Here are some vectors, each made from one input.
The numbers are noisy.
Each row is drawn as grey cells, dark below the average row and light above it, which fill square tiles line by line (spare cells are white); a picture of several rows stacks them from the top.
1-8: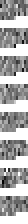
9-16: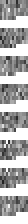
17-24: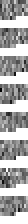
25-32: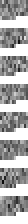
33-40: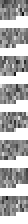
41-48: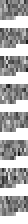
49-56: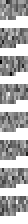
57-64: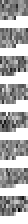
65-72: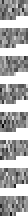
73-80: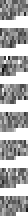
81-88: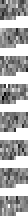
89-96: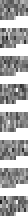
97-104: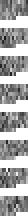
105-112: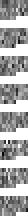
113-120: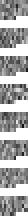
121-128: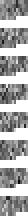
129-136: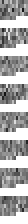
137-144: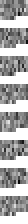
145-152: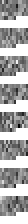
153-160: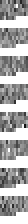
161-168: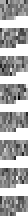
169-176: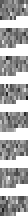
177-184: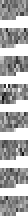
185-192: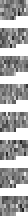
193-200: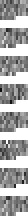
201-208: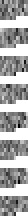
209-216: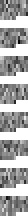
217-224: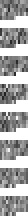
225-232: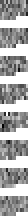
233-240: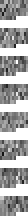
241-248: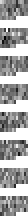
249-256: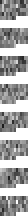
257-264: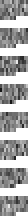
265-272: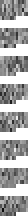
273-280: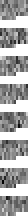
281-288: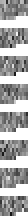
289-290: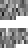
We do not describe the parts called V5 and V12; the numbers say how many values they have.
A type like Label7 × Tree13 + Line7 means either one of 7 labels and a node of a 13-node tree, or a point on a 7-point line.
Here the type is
Line6 × (Line6 + V5) + Line11 × V12.
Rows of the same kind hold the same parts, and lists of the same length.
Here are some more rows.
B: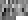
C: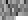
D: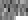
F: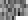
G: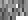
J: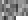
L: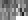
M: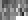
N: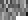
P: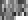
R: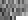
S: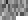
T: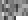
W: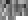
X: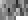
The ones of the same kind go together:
B, G, R
C, D, J, L, M, N, S, T, W, X
F, P

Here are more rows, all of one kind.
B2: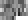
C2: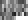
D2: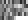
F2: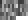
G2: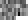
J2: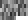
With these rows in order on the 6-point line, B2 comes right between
F2 and J2.
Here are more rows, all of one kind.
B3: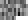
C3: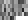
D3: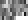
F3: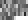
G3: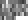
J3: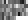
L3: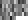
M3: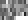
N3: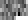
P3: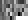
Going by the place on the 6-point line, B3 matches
G3 and J3.
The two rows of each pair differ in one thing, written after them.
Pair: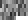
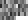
the place on the 6-point line
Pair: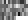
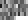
the value of V5
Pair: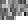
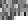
the value of V5
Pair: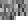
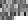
the place on the 6-point line
